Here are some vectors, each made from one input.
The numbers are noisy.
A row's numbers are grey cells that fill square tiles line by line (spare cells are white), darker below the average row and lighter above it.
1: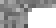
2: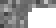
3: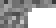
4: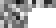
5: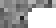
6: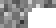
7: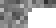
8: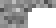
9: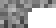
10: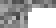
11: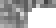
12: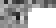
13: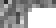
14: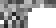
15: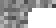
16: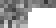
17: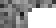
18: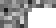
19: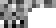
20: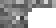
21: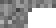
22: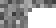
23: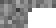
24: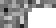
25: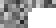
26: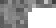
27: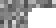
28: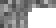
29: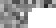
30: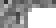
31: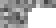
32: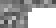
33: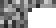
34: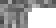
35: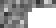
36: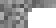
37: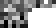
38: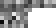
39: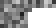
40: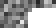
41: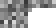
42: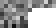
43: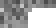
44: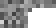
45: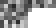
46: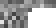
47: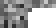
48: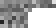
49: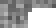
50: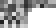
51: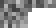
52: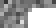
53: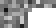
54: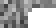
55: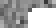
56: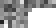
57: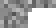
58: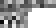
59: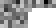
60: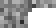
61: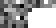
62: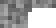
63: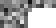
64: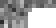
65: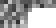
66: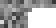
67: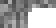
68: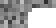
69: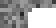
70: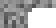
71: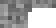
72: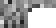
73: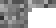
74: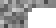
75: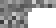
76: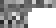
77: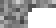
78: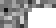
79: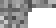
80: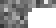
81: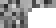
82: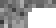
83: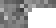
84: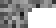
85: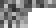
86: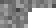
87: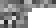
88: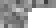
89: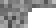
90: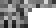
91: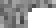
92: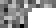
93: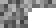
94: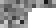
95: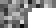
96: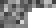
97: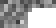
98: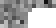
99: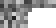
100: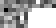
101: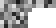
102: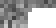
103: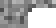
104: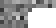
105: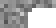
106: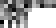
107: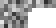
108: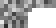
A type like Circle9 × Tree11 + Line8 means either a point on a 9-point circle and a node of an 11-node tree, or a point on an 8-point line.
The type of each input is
List2(Circle13).
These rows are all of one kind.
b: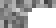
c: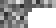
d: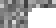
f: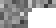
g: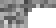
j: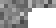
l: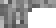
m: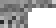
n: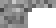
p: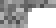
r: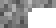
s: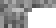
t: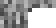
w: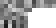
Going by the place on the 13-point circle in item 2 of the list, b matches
m, n and t.
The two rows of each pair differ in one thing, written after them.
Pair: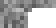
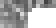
the place on the 13-point circle in item 2 of the list
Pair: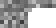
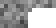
the place on the 13-point circle in item 2 of the list
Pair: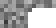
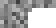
the place on the 13-point circle in item 2 of the list
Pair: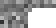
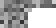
the place on the 13-point circle in item 2 of the list
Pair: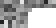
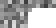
the place on the 13-point circle in item 1 of the list
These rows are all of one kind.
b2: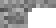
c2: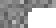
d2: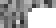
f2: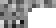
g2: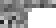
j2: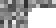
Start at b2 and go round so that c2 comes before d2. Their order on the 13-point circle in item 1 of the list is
b2, c2, j2, g2, d2, f2.
